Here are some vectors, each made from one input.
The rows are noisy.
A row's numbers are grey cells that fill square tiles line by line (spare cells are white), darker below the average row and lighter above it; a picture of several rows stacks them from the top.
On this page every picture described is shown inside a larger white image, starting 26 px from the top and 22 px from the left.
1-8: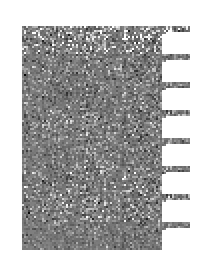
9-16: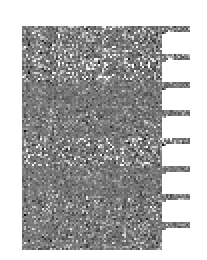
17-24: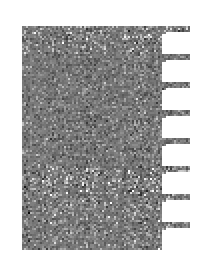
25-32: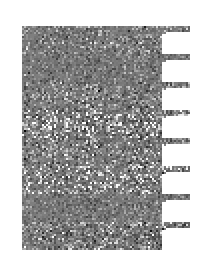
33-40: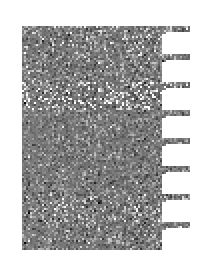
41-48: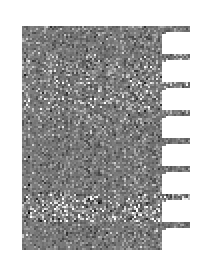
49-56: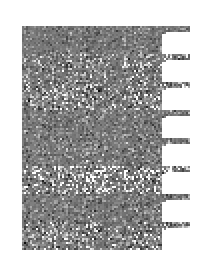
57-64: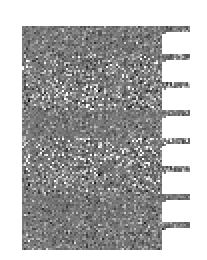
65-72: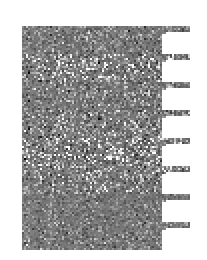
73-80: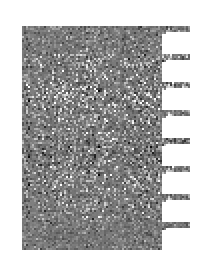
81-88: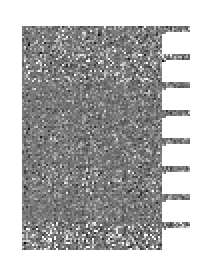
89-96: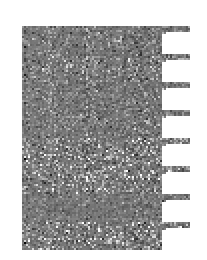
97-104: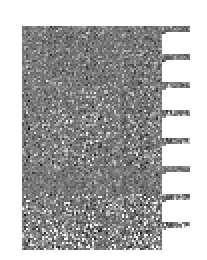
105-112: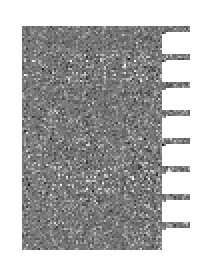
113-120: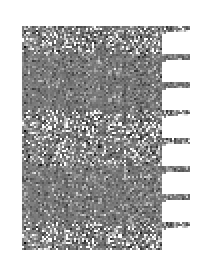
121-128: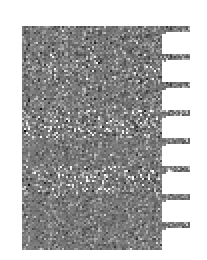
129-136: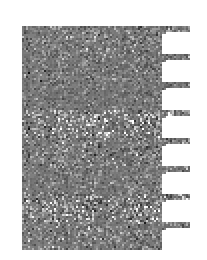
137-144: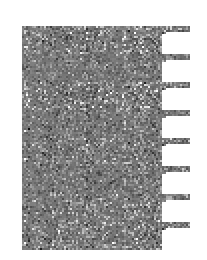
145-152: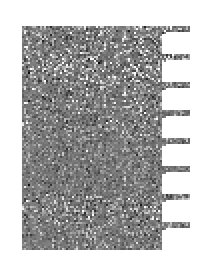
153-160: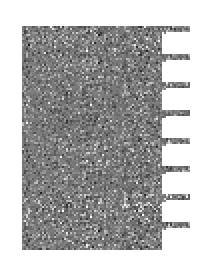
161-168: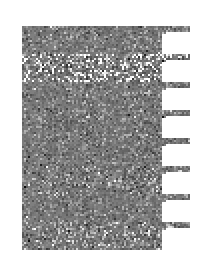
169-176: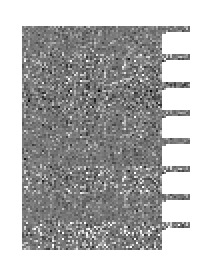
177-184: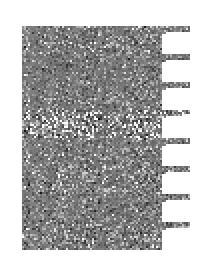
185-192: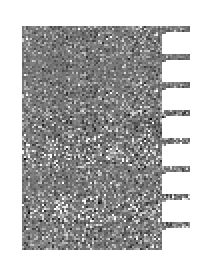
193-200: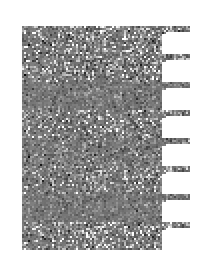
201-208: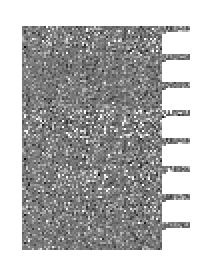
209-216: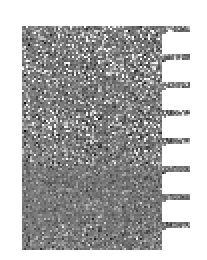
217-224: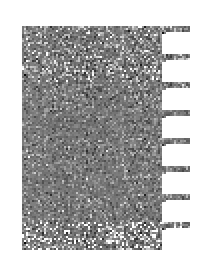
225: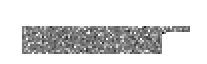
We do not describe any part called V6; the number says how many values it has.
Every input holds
a list of up to two items, each a true/false value and a value of V6.
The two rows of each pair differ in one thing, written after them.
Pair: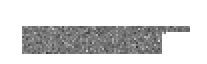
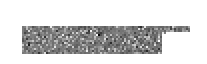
the value of V6 in item 1 of the list
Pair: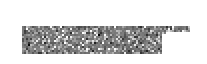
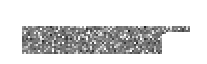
the value of V6 in item 2 of the list
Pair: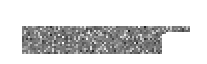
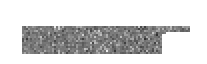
the true/false value in item 2 of the list
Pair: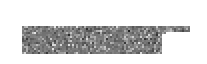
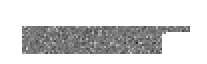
the value of V6 in item 1 of the list
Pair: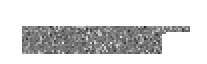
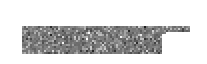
the true/false value in item 2 of the list
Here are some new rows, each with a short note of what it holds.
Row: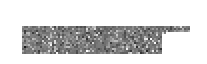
a list of two items
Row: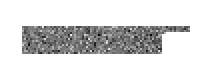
the empty list
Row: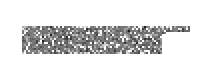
a list of two items
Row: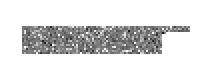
a list of one item
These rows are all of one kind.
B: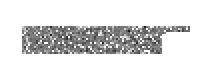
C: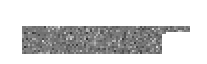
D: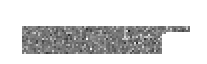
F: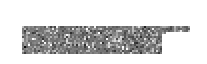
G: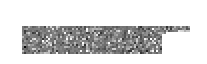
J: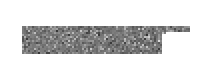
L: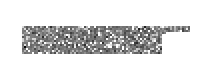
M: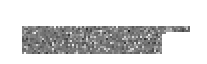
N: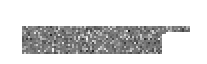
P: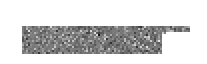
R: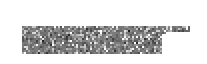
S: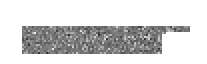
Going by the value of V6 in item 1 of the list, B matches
C, G and S.
